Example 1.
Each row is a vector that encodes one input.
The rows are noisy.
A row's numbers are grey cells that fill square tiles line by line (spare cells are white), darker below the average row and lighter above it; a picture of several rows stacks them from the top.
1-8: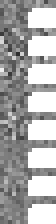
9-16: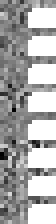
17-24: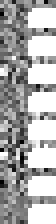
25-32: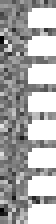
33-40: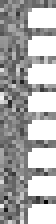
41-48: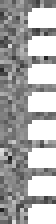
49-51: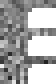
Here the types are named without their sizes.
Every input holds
a node of a tree.
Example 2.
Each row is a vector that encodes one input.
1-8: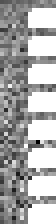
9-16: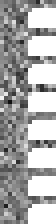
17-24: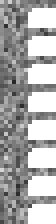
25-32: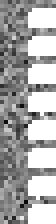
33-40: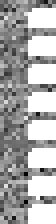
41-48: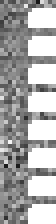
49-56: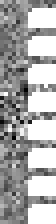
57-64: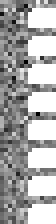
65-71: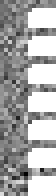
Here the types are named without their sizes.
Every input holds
a point on a line.
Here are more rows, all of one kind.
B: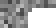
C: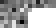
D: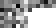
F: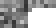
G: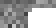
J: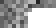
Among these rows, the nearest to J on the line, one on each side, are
D and F.
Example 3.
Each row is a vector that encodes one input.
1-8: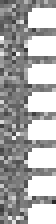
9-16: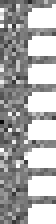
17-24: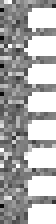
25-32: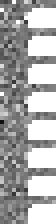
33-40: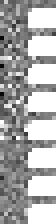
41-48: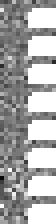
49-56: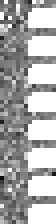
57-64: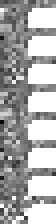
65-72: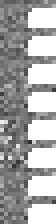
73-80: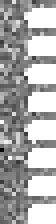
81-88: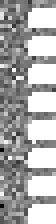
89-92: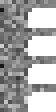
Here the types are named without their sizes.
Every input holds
three true/false values.
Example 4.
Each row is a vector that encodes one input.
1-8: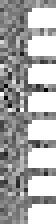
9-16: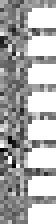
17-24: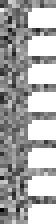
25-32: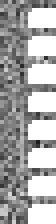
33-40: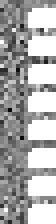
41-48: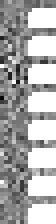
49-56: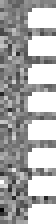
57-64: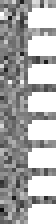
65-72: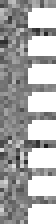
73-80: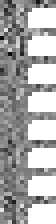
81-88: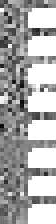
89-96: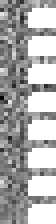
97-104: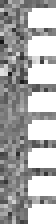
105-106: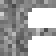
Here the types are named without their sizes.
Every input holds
a node of a tree.
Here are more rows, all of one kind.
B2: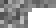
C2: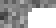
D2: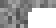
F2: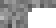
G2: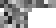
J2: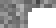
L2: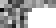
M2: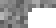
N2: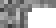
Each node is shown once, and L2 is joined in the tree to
D2 and M2.
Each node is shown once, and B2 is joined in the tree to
C2.
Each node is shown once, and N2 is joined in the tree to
F2.
